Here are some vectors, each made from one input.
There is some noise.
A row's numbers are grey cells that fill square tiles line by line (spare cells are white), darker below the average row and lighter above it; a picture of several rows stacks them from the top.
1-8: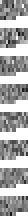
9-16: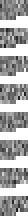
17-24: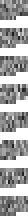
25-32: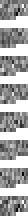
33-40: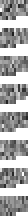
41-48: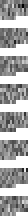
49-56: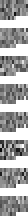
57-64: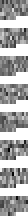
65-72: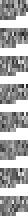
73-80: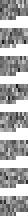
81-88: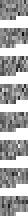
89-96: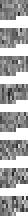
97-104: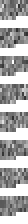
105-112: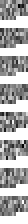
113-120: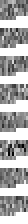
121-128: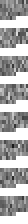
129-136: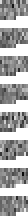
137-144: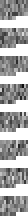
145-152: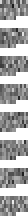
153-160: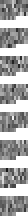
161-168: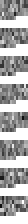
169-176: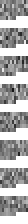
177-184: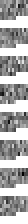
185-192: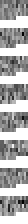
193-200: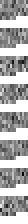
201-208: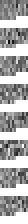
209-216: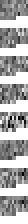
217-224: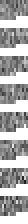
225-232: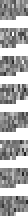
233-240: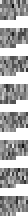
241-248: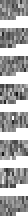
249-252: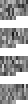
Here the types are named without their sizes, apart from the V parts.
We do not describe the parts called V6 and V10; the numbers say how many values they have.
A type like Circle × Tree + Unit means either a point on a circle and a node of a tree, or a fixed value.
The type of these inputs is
(Bool × Bool × Bool + V10) × V6 + Line.
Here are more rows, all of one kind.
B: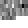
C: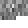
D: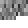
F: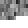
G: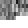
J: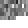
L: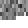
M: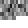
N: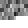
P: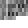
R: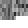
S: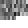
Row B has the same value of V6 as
F, G, N and R.
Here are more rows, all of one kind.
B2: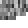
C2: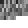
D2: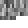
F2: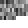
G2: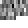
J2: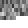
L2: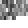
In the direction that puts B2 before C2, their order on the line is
B2, G2, L2, D2, F2, J2, C2.
